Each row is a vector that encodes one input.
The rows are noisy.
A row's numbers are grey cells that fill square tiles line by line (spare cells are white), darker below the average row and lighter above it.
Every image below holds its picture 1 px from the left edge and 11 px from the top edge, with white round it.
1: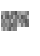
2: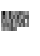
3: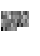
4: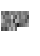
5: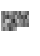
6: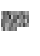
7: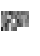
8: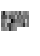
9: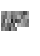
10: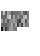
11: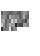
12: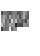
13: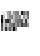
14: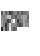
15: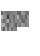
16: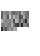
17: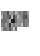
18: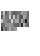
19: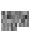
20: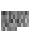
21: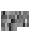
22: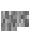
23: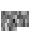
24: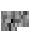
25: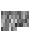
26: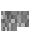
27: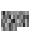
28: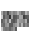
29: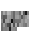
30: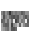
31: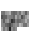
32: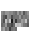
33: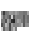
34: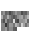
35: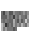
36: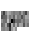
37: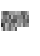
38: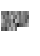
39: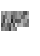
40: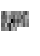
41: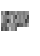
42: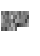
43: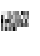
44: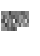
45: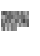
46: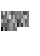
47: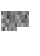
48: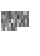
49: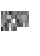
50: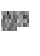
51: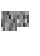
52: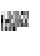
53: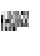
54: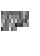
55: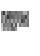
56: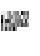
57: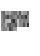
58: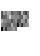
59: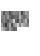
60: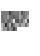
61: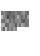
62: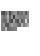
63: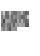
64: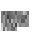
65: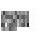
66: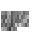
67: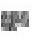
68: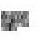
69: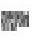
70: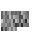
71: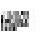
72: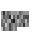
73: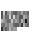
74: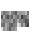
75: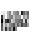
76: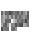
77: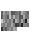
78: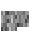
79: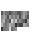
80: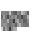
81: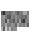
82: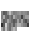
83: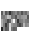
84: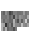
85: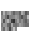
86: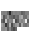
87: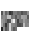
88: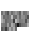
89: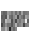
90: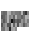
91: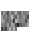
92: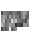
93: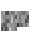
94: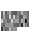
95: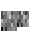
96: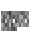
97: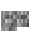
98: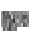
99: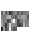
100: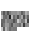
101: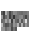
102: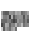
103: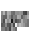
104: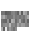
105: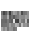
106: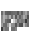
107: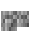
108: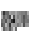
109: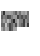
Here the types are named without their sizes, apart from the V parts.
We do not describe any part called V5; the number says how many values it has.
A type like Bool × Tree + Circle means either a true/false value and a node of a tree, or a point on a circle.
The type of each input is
List(Bool × V5).
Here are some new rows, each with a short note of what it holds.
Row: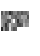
a list of one item
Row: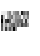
the empty list
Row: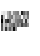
the empty list
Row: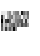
the empty list
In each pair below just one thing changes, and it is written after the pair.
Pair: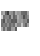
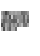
the value of V5 in item 2 of the list
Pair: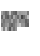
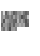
the value of V5 in item 2 of the list
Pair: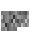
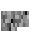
the value of V5 in item 1 of the list
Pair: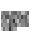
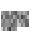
the true/false value in item 1 of the list
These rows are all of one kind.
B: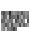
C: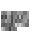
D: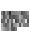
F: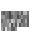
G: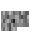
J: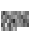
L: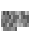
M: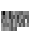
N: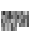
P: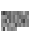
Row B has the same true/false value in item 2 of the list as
F, G and P.
